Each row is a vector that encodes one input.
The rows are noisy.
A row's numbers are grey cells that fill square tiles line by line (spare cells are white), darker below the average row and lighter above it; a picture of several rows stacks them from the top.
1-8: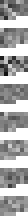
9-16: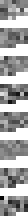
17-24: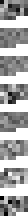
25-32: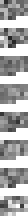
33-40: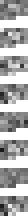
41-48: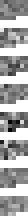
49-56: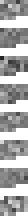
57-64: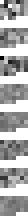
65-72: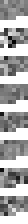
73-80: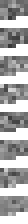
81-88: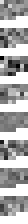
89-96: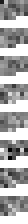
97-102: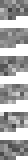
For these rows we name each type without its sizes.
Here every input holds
a label, together with a list of points on a line.
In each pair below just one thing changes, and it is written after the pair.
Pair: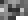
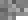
the place on the line in item 1 of the list
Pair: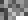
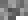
the place on the line in item 1 of the list
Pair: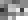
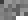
the label
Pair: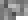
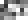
the place on the line in item 1 of the list
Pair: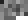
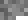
the label
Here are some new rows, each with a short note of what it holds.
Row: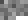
a label, together with a list of two items
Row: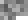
a label, together with a list of two items
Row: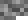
a label, together with the empty list
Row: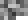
a label, together with a list of one item
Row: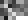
a label, together with the empty list
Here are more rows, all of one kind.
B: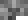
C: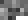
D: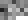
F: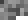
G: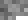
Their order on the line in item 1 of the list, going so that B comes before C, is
D, B, C, G, F.
